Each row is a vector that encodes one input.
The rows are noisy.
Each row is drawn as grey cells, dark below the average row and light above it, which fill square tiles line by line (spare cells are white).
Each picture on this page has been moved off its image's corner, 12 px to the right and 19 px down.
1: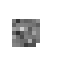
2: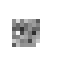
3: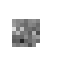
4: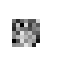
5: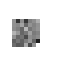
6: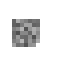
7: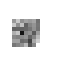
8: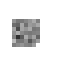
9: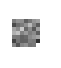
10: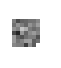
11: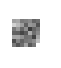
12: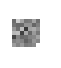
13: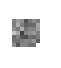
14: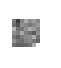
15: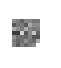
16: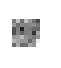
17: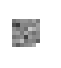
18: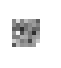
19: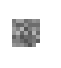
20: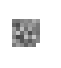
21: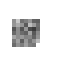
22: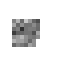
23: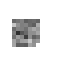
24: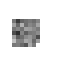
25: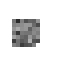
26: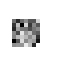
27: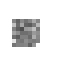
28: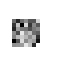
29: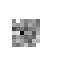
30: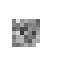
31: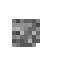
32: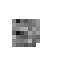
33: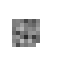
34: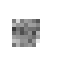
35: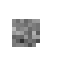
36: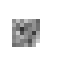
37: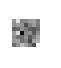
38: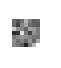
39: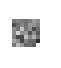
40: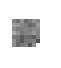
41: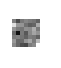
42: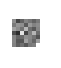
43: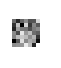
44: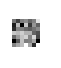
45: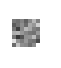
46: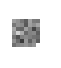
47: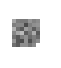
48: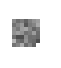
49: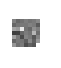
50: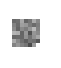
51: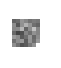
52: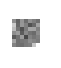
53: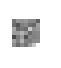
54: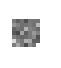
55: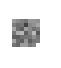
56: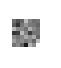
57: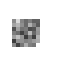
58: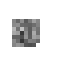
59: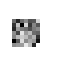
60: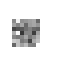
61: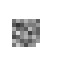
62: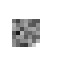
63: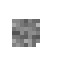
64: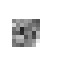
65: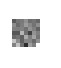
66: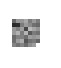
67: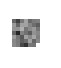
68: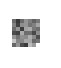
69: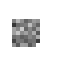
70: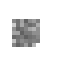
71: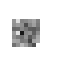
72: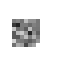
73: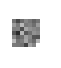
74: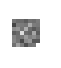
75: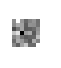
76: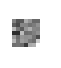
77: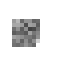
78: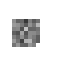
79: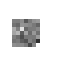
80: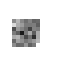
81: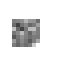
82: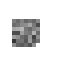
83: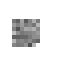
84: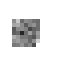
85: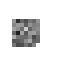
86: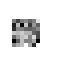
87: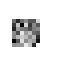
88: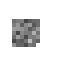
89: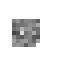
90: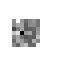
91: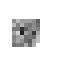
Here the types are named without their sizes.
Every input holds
a true/false value, together with a list of items, each a point on each of two lines.
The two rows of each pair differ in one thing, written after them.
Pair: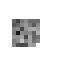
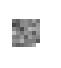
the true/false value
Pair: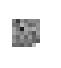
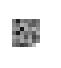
the true/false value
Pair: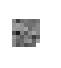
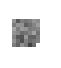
the true/false value
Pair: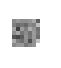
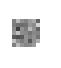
the place on one of the two lines in item 1 of the list
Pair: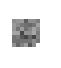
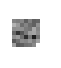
the true/false value
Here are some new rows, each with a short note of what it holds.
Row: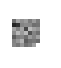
a true/false value, together with a list of two items
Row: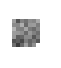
a true/false value, together with a list of three items
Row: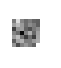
a true/false value, together with a list of one item
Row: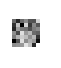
a true/false value, together with the empty list
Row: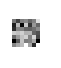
a true/false value, together with the empty list
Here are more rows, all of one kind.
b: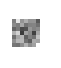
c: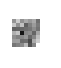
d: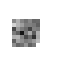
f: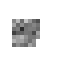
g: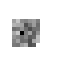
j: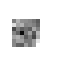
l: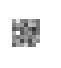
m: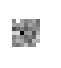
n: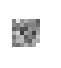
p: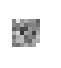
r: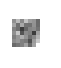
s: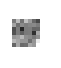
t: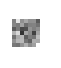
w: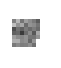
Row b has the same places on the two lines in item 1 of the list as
n, p and t.
